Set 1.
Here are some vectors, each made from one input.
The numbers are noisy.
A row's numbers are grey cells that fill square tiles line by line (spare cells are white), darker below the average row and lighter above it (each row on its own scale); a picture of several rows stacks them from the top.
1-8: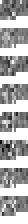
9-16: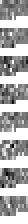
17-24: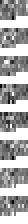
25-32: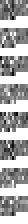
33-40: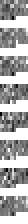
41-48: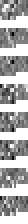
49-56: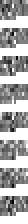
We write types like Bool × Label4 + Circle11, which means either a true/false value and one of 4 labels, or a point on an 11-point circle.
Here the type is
Circle10.
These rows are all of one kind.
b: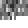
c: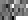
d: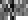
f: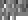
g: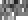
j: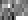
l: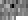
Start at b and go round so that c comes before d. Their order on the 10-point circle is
b, c, f, j, l, d, g.
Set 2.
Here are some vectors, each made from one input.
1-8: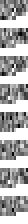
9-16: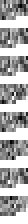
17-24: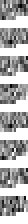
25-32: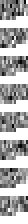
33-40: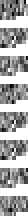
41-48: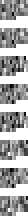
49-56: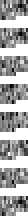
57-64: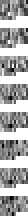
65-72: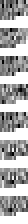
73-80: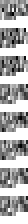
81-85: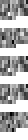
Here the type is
Line11.
